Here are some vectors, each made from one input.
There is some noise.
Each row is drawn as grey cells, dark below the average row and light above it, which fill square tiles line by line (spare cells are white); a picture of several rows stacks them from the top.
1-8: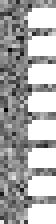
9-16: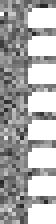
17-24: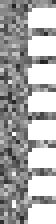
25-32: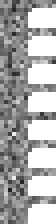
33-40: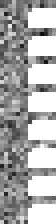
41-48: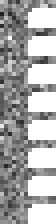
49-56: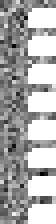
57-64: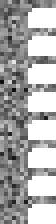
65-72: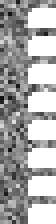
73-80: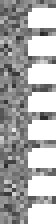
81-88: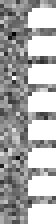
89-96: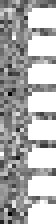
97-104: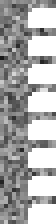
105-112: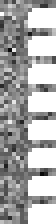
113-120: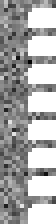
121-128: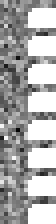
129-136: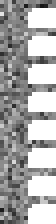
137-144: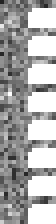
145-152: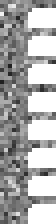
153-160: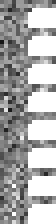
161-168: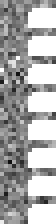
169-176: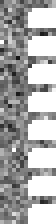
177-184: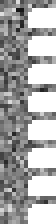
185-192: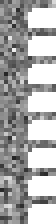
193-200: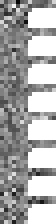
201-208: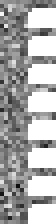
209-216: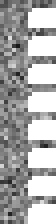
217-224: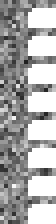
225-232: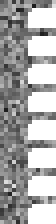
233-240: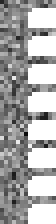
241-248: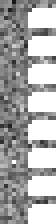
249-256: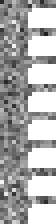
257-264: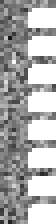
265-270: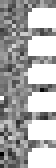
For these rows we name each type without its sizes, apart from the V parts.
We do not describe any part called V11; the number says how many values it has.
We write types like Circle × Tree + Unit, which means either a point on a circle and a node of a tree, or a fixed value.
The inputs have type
(Circle × Tree + Line) × (Tree + V11).
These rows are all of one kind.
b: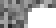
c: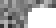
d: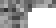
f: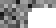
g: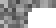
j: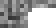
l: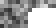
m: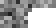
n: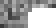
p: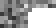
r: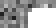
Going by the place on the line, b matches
c, f and r.
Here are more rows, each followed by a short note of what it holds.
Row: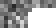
a point on a circle, a node of a tree and a value of V11
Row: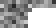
a point on a circle, a node of a tree and a value of V11
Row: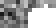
a point on a line and a value of V11
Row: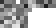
a point on a circle and a node of each of two trees
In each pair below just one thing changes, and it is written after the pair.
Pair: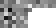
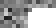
the value of V11
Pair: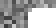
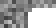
the node of the tree
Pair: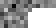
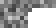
the value of V11
